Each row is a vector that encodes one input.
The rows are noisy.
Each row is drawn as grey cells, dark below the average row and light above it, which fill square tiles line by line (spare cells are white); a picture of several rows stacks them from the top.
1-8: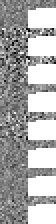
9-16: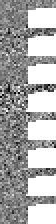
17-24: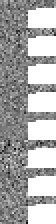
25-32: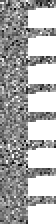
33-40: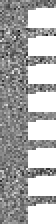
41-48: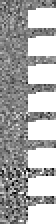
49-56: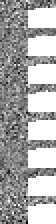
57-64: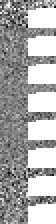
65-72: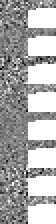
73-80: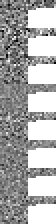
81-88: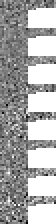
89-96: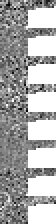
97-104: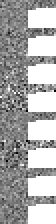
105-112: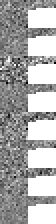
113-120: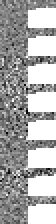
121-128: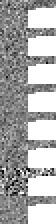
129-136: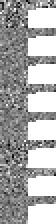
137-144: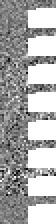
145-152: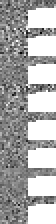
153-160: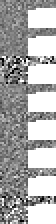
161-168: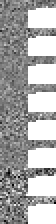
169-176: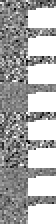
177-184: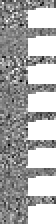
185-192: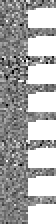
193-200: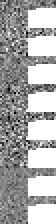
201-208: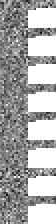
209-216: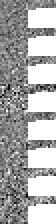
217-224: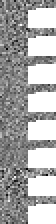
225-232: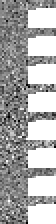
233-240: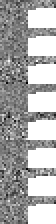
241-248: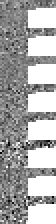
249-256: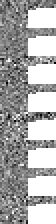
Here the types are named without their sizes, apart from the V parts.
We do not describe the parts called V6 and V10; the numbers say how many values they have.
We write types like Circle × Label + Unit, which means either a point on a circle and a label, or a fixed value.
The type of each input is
(Bool × Bool × Bool + Label) × V6 × V10 + Line.
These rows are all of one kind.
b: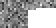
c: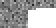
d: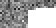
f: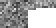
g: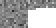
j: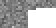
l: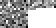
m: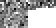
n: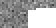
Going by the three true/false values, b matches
g and n.
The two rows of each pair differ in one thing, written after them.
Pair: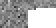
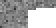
the value of V10
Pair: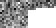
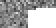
one of the three true/false values
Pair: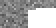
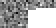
the value of V10
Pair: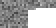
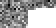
the value of V6
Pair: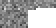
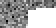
the value of V10
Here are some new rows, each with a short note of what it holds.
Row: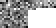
a point on a line
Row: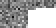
three true/false values, a value of V6 and a value of V10
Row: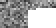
a point on a line
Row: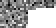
a label, a value of V6 and a value of V10
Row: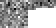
a label, a value of V6 and a value of V10
